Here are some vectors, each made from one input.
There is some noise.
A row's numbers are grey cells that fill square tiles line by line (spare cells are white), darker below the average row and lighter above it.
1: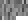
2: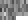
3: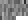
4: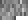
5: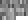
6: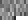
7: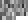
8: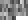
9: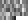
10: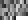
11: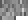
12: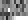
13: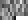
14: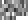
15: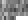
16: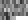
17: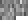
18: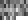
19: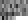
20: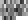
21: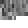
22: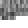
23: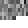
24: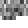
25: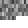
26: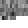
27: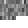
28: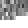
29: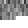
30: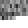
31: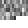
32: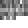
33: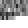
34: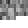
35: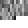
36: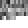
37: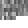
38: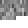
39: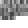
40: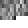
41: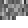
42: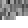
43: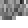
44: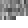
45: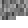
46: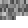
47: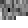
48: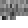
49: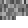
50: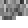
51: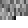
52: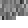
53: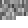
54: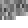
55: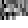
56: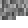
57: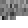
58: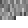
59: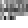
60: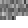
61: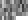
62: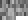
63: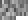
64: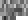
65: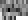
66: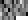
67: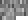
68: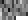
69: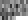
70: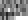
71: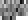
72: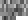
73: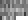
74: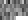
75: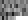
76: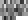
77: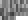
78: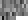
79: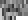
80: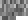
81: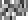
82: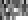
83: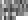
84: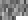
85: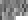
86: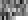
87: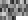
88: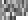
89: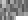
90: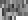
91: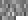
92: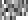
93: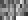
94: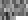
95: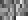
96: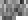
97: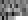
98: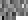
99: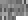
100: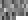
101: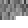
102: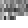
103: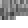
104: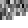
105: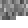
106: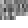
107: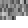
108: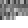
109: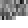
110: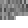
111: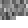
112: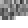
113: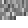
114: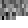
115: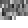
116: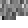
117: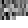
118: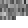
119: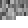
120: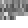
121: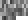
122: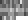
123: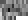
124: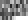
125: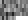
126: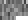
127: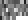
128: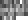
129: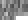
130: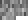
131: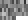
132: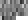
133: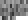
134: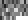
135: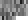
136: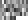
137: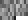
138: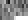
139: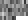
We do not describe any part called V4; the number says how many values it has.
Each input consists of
either a point on a 5-point line, or a list of up to two items, each a true/false value and a value of V4.
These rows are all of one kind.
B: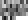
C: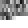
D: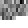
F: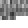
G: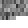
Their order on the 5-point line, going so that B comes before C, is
B, F, G, C, D.
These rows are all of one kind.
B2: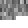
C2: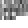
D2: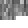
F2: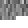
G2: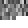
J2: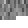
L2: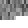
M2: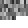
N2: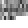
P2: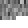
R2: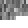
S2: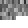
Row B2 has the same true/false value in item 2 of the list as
L2, N2, R2 and S2.
